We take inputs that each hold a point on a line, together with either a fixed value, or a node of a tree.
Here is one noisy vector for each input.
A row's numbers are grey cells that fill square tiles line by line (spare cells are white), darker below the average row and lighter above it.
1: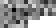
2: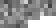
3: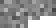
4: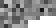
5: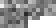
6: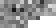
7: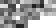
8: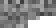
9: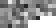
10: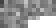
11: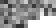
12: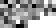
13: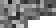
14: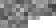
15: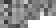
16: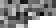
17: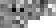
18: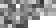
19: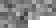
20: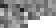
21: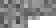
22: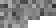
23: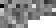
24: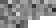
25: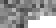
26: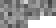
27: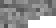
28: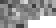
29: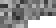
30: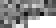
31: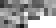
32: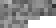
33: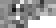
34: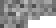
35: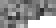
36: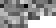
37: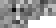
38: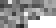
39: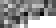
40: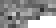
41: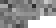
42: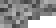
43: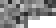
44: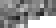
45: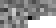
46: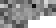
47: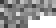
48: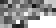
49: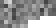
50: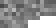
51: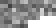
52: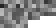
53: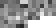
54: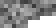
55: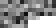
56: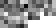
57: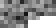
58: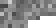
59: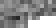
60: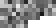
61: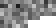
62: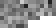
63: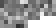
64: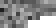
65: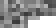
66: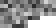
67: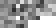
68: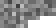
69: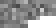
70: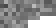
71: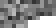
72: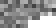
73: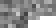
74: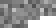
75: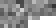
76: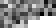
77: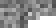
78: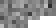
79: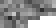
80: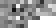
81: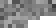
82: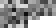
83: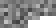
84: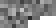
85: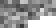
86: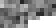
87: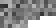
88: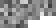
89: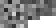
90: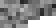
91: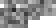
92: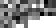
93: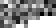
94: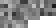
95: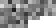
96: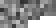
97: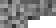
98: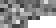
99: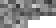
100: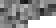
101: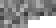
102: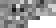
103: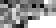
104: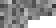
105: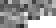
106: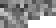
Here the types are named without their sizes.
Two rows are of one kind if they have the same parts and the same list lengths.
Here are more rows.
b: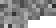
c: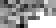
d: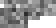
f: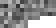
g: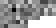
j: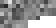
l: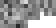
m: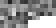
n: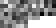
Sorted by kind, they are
b, c, f, j, l, m, n
d, g

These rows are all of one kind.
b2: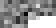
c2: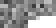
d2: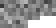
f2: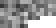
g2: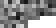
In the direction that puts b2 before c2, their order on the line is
f2, d2, b2, c2, g2.
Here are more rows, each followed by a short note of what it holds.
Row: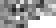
a point on a line
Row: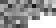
a point on a line and a node of a tree
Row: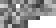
a point on a line
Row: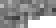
a point on a line and a node of a tree
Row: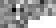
a point on a line
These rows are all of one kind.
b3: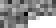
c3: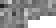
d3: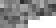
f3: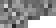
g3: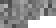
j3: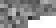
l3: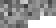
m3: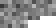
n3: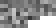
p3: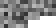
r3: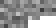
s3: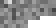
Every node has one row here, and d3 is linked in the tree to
c3.
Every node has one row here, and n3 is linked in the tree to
m3.
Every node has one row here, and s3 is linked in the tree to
c3 and r3.
